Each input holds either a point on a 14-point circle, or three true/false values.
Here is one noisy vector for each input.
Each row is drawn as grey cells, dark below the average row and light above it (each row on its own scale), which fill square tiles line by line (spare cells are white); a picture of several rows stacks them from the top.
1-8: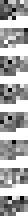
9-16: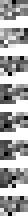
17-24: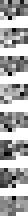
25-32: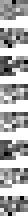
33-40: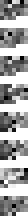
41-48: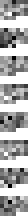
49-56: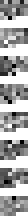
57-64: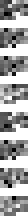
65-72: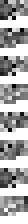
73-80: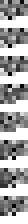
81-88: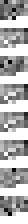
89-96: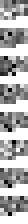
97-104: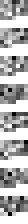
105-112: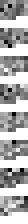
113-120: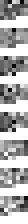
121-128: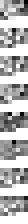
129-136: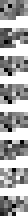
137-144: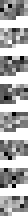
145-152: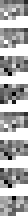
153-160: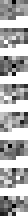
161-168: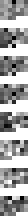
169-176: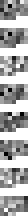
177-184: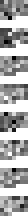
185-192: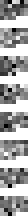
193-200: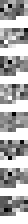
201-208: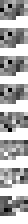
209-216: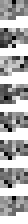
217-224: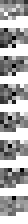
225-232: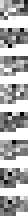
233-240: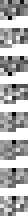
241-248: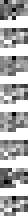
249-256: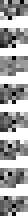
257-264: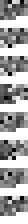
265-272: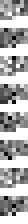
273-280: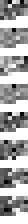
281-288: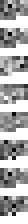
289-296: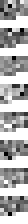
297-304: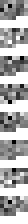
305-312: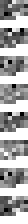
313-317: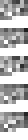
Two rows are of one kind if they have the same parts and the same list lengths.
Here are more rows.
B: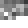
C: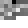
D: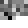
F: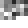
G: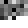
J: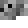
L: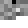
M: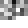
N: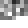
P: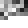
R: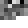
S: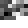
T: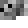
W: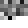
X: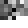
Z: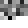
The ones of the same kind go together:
B, C, F, L, M, N, P
D, G, J, R, S, T, W, X, Z

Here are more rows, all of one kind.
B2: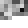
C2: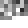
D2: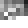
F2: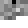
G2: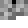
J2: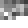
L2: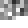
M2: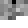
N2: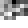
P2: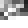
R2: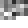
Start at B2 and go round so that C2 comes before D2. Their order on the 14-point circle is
B2, C2, L2, G2, M2, F2, N2, R2, J2, D2, P2.
